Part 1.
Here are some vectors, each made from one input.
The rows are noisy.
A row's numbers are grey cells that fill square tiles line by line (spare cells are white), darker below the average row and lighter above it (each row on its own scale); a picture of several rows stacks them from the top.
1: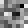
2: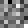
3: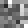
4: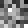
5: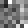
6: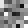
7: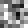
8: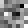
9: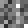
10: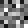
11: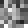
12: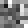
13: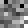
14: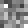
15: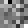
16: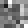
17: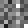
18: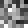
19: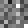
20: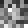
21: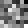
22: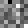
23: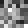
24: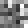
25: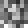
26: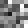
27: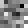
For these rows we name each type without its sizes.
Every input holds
a label.
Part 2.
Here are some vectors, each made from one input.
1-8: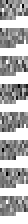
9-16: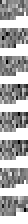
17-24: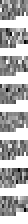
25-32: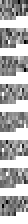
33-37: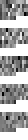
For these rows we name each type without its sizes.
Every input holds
either a fixed value, or three true/false values.
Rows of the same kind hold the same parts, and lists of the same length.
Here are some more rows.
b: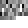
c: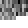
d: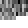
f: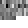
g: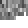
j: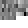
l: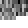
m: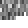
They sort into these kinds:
b, f, g, j, m
c, d, l

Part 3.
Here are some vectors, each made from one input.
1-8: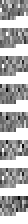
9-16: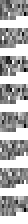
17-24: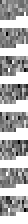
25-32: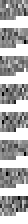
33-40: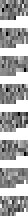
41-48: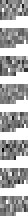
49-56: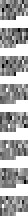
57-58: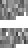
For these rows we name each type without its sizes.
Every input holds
either a fixed value, or three true/false values.
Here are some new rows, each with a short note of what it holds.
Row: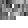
three true/false values
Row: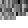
a fixed value
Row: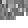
three true/false values
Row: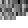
a fixed value
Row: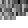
a fixed value
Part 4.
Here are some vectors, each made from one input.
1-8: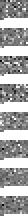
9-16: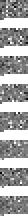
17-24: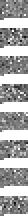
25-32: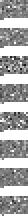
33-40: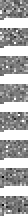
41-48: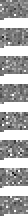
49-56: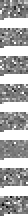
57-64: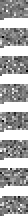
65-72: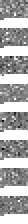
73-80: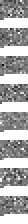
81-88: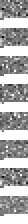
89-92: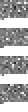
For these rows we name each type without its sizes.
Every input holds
a point on a line.
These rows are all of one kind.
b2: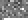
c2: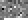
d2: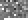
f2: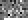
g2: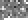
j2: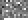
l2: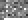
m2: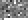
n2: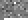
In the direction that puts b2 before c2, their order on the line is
f2, g2, b2, l2, j2, d2, c2, n2, m2.
